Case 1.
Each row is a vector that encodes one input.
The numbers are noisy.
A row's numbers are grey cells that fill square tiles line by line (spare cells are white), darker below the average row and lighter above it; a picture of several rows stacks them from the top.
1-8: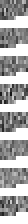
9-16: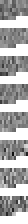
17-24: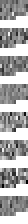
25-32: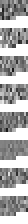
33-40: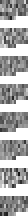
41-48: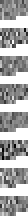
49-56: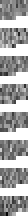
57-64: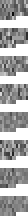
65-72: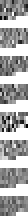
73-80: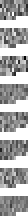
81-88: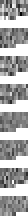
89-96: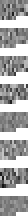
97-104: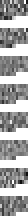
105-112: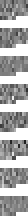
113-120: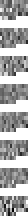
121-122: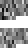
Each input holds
a point on each of two 6-point lines, together with either a point on a 6-point line, or a point on a 12-point line.
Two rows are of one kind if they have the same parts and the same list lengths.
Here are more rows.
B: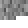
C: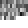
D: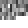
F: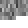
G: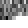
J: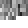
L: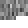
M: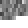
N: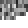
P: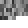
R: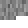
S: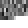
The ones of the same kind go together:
B, D, F, G, L, N, P, R
C, J, M, S

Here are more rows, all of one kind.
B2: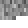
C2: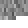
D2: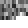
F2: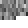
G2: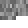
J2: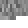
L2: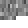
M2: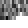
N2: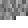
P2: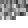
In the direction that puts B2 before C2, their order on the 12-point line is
B2, L2, G2, P2, M2, D2, C2, J2, F2, N2.
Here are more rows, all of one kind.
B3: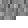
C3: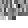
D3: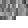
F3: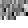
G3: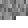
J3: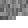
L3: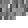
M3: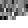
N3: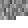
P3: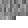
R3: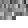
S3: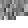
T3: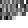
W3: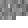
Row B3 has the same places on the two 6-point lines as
C3, J3, M3 and S3.
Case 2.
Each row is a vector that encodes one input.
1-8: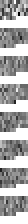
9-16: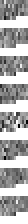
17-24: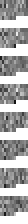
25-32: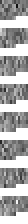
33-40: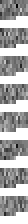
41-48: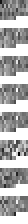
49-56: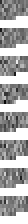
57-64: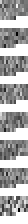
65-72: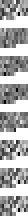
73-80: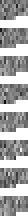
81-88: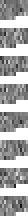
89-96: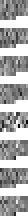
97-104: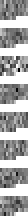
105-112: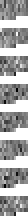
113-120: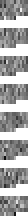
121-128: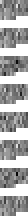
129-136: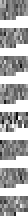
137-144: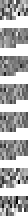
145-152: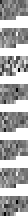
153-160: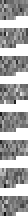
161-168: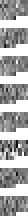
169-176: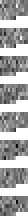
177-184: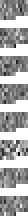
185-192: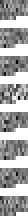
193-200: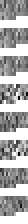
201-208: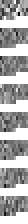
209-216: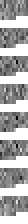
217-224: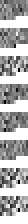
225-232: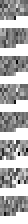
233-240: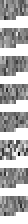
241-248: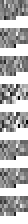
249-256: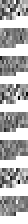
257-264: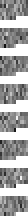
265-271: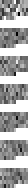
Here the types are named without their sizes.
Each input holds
either a point on a line, or a list of points on a circle.
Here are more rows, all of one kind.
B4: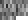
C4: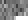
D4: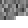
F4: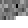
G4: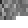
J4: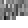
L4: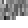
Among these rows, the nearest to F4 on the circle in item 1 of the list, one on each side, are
C4 and D4.
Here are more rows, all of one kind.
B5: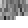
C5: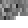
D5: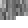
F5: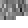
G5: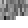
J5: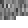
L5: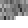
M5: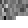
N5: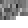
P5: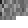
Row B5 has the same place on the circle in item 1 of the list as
D5 and F5.
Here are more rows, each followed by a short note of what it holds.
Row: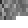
a list of two items
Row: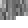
a list of two items
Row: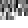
the empty list
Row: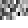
a point on a line
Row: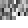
a point on a line
